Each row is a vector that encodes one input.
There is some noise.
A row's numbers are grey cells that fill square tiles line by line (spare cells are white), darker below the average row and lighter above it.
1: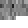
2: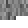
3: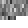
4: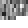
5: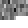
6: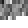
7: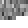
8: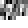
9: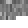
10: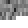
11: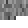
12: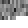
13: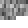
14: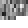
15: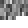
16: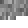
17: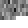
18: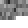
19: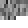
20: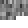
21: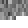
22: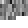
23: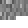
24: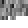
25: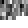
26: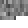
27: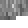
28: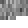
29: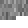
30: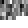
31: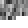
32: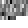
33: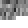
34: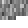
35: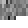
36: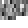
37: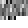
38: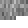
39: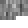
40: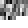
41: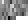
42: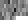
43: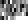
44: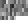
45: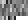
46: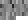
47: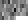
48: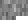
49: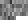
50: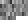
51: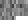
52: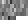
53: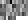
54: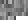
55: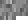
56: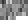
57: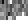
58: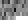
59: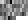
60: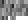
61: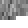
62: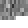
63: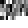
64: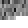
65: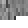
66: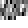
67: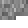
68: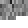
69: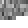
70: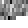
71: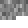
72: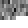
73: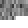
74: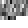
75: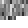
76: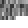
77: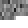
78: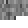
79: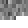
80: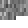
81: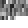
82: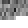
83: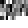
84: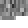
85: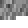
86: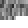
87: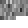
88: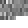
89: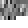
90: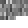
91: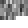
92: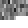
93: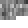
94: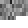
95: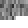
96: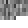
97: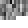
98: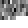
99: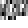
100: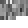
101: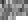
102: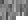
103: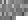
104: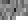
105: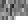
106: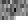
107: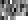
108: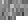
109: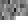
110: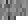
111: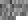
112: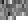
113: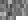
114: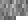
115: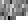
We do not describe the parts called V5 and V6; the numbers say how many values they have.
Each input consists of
a value of V5, together with either a point on a 4-point line, or a true/false value and a value of V6.
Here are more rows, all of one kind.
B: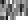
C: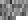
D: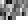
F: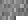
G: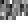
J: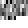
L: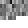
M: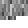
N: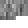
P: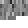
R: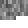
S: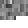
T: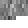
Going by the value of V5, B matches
M, N and T.
